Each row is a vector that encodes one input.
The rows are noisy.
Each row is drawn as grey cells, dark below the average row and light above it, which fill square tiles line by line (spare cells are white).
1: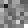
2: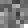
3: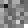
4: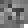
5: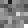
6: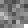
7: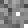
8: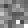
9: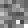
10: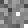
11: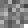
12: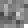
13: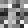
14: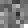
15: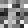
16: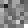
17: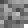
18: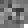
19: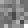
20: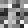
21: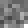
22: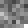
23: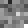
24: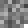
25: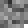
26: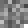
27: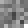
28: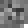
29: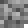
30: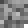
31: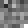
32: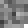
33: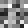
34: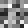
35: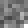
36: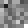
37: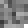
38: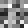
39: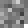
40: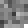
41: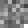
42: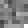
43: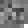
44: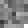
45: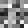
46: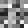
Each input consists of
either a fixed value, or two labels (each one of 4).
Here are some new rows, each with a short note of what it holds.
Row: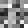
a fixed value
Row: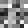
a fixed value
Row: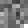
two labels (each one of 4)
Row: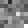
two labels (each one of 4)
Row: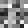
a fixed value
